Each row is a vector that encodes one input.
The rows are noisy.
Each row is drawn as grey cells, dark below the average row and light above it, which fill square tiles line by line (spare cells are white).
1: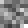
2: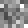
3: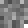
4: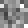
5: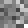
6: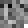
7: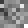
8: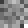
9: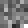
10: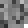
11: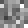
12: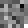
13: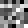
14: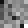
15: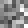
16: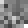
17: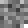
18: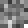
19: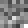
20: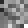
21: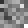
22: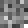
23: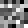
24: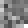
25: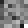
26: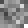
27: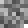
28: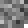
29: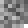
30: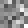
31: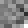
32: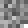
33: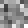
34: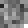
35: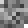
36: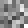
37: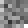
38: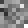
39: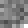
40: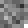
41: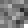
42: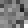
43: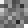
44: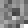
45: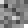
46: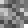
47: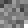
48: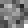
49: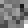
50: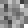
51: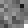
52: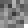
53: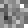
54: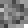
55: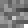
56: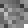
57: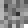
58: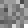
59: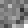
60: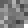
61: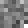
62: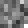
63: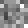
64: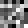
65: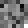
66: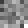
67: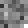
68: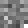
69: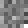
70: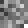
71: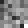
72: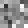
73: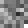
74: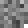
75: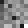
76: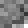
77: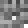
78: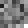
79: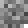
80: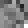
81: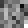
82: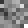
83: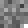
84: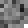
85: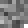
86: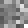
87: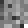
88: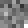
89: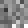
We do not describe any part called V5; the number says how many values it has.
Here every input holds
a list of up to two items, each a true/false value and a value of V5.
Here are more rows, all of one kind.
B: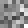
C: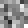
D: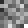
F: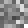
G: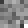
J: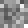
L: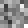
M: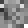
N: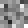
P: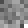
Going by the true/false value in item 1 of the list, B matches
D and F.
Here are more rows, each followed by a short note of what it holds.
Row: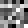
the empty list
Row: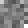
a list of two items
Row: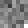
a list of two items
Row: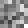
a list of one item
